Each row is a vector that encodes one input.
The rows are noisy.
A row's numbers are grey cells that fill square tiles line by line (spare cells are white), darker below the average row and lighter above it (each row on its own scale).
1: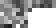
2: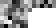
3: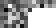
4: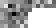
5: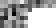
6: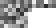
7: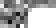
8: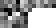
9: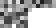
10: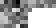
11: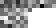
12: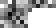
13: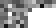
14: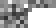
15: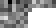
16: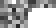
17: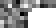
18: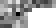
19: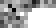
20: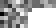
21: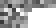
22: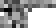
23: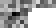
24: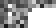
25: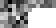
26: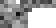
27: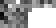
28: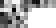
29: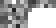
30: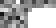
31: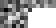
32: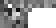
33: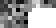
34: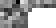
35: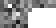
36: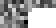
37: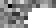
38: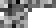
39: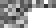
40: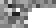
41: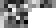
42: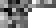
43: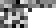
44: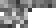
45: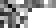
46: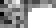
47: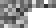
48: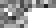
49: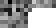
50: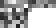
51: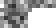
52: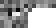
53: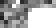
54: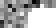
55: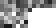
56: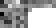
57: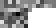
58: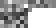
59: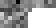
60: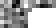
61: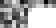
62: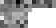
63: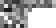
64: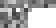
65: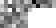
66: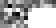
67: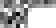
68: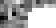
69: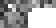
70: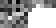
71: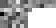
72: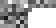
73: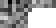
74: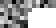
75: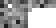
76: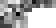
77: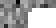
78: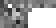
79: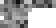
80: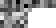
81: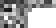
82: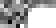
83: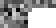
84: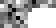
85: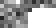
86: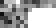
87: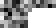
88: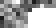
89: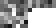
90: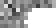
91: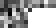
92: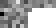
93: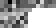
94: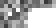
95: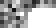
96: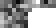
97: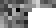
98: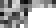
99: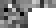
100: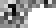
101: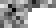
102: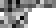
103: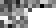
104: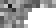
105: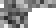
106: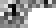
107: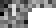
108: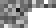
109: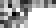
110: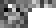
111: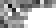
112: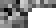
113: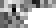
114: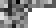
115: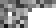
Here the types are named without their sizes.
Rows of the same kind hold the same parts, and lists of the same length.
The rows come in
2 kinds.
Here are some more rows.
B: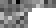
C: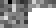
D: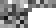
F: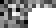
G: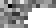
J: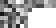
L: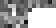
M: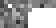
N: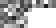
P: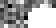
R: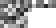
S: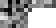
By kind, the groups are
B, C, D, F, G, J, L, M, P, S
N, R

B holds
a label and a true/false value.
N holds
a fixed value.
